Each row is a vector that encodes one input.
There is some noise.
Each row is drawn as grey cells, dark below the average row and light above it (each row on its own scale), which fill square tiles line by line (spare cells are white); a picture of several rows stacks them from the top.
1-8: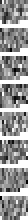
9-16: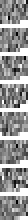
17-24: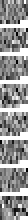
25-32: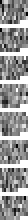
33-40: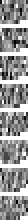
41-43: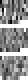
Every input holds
a list of up to two points on a 4-point line.
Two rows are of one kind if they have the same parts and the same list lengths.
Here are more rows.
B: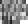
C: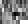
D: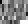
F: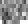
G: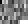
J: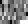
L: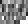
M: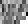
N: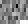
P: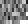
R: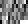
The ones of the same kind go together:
B, D, F, G, J, L, M
C
N, P, R

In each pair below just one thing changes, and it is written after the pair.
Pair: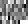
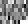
the place on the 4-point line in item 2 of the list
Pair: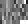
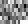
the place on the 4-point line in item 1 of the list
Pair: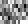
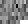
the place on the 4-point line in item 2 of the list
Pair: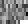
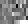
the place on the 4-point line in item 2 of the list
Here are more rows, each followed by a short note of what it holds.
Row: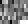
a list of one item
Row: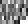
a list of one item
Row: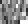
a list of one item
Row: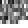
a list of one item
